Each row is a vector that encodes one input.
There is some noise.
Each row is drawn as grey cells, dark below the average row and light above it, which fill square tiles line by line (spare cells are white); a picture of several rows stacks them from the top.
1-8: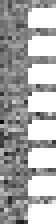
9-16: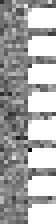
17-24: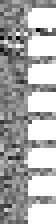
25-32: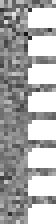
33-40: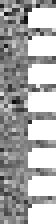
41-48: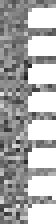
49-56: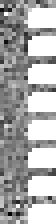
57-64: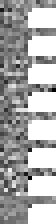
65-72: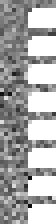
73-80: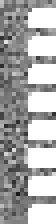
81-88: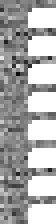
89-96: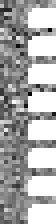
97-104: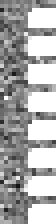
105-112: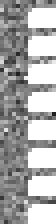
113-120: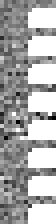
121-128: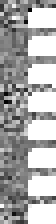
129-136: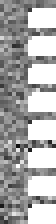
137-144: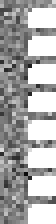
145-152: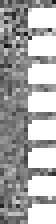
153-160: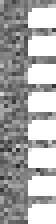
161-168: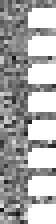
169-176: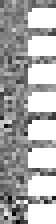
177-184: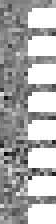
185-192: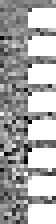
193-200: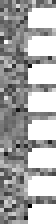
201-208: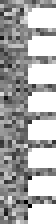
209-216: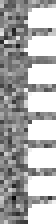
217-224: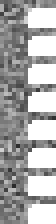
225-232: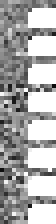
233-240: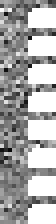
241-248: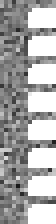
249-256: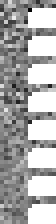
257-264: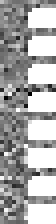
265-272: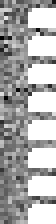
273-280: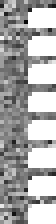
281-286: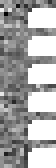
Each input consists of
a true/false value, together with either a fixed value, or a point on a 4-point line and a point on a 5-point line.
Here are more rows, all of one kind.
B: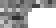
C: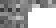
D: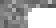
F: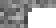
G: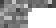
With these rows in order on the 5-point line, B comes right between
D and F.
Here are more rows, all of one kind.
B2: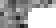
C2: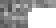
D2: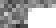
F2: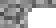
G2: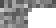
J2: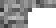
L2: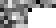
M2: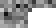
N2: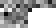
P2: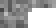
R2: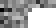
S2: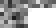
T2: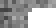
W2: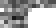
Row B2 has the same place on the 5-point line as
J2, L2 and W2.
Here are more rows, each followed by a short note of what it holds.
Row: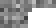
a true/false value
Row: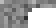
a true/false value
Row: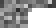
a point on a 4-point line, a point on a 5-point line and a true/false value
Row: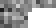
a true/false value
